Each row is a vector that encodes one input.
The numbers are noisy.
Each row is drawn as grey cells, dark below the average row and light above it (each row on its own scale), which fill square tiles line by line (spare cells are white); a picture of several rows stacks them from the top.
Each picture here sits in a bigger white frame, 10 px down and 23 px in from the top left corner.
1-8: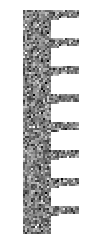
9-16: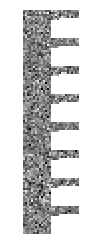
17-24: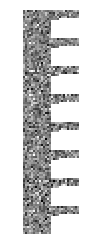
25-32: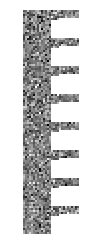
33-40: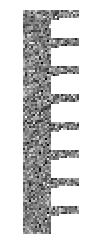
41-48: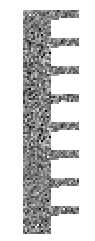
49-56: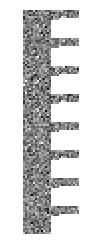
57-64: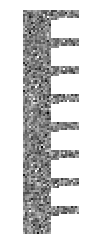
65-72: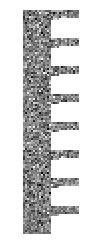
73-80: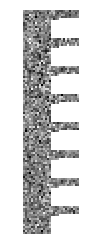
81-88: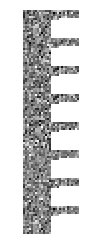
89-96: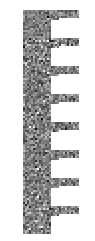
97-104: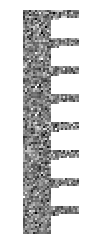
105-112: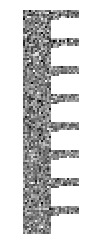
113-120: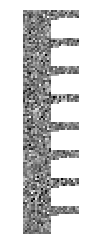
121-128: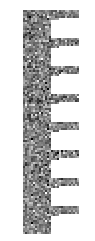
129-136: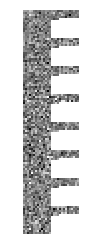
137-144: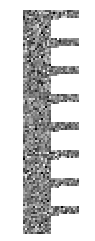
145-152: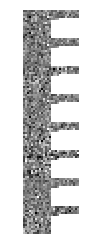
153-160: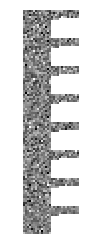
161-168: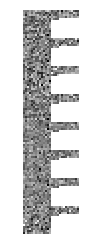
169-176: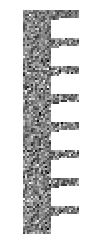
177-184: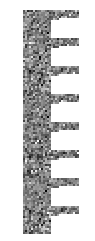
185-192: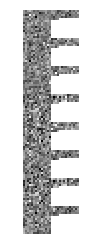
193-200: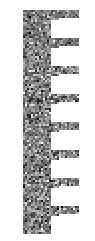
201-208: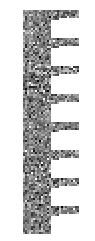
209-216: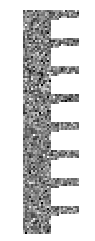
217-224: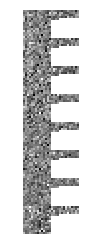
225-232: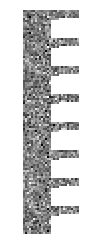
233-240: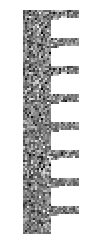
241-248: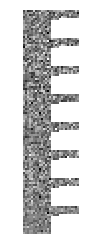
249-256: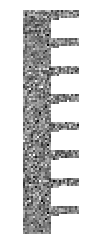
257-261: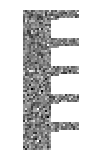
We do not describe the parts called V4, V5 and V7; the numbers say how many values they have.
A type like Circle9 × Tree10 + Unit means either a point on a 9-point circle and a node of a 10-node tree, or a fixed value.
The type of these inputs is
Tree8 + Tree10 × Tree10 + V4 × V5 + V7.
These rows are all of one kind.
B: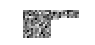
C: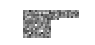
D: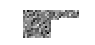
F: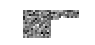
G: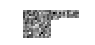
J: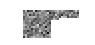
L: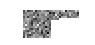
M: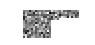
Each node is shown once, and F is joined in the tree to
B, J and M.
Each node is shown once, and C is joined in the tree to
M.
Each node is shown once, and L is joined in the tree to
D.
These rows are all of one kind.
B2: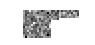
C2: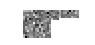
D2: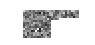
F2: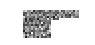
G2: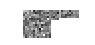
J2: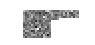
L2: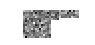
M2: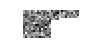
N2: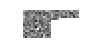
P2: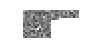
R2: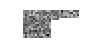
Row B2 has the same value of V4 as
M2 and R2.
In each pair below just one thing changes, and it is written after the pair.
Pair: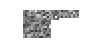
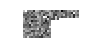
the value of V4
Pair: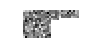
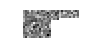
the value of V4
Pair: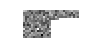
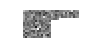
the value of V5
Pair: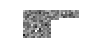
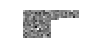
the value of V5
